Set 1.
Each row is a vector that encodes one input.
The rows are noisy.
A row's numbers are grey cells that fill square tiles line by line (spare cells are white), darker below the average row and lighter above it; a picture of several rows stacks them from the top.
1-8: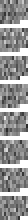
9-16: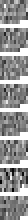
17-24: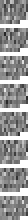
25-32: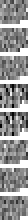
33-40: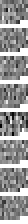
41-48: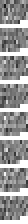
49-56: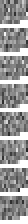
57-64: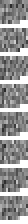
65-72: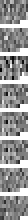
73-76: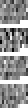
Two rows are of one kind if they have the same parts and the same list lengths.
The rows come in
3 kinds.
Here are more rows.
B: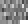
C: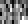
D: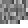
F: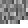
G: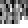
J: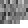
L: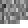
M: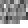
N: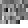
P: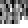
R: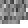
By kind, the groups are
B, D, F, M, N, R
C, G, P
J, L

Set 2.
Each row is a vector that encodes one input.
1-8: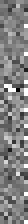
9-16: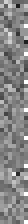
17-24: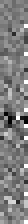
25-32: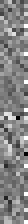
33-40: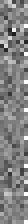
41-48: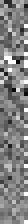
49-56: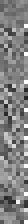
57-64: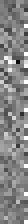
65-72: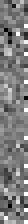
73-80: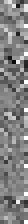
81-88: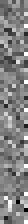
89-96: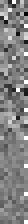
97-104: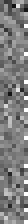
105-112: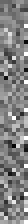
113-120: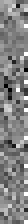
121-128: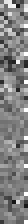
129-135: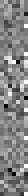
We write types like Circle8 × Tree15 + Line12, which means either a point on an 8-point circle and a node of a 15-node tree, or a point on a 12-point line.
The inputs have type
Circle5 + Line9.
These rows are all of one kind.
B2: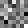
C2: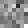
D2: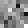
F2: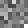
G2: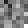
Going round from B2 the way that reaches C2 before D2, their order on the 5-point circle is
B2, F2, C2, G2, D2.
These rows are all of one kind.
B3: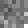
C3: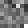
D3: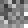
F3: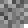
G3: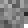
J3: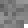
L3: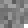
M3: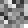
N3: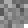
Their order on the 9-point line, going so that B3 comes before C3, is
D3, J3, B3, N3, G3, F3, L3, C3, M3.
